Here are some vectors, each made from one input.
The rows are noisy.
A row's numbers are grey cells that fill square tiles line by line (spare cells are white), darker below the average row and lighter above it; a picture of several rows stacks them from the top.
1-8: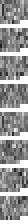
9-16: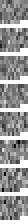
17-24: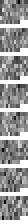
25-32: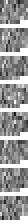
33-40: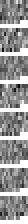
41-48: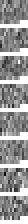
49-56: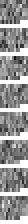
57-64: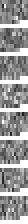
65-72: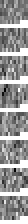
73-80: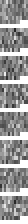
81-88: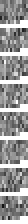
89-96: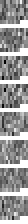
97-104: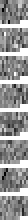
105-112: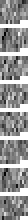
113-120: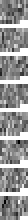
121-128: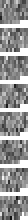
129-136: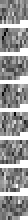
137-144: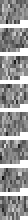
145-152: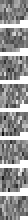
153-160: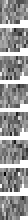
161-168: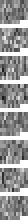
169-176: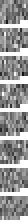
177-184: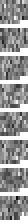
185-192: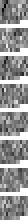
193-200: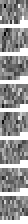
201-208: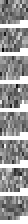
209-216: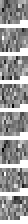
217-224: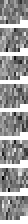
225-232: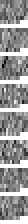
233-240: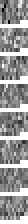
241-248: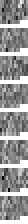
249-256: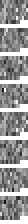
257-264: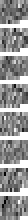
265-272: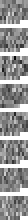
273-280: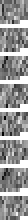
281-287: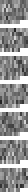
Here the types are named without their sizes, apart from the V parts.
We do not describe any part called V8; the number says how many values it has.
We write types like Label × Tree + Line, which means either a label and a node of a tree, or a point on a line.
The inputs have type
Line × (Line + V8).
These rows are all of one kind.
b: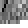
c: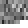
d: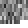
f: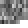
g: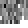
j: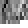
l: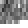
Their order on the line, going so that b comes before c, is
j, b, l, c, f, d, g.
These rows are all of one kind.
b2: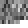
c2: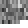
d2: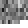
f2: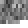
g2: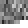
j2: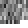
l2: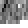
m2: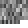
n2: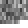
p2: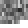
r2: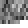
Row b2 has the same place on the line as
d2, f2 and r2.
